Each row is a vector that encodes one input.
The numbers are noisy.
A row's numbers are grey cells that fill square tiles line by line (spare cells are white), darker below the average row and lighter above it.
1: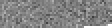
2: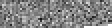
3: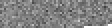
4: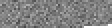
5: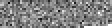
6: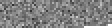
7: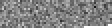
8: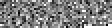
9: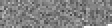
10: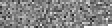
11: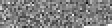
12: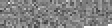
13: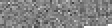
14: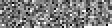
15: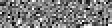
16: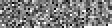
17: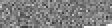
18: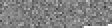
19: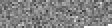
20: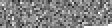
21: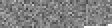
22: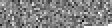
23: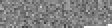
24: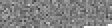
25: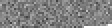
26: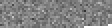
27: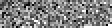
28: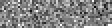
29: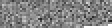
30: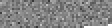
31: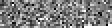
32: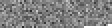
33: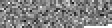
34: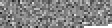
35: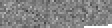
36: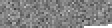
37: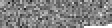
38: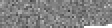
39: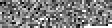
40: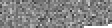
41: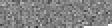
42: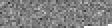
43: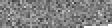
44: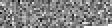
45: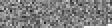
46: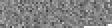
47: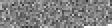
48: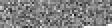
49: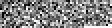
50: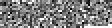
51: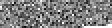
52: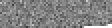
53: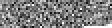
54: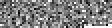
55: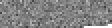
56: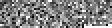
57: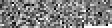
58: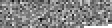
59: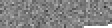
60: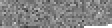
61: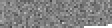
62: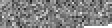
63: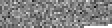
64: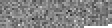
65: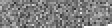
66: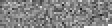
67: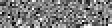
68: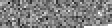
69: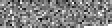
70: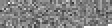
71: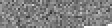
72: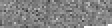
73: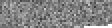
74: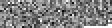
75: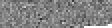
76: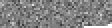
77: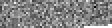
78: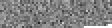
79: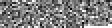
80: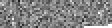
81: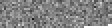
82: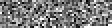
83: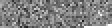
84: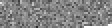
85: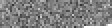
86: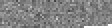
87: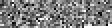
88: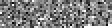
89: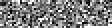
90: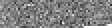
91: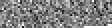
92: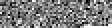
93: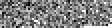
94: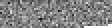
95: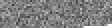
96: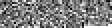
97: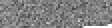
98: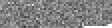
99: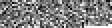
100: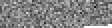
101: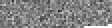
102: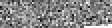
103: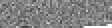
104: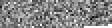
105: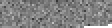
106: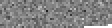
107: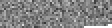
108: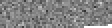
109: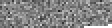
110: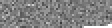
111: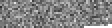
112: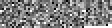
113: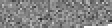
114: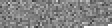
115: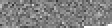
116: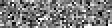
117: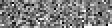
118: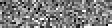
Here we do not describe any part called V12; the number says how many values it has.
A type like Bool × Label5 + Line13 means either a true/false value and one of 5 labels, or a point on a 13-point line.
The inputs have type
Bool × Bool × Bool × V12 + Label6.
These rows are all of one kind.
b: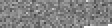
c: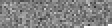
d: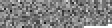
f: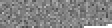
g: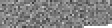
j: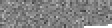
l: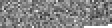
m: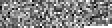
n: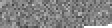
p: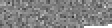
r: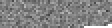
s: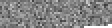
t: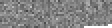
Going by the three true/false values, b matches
l, r and t.
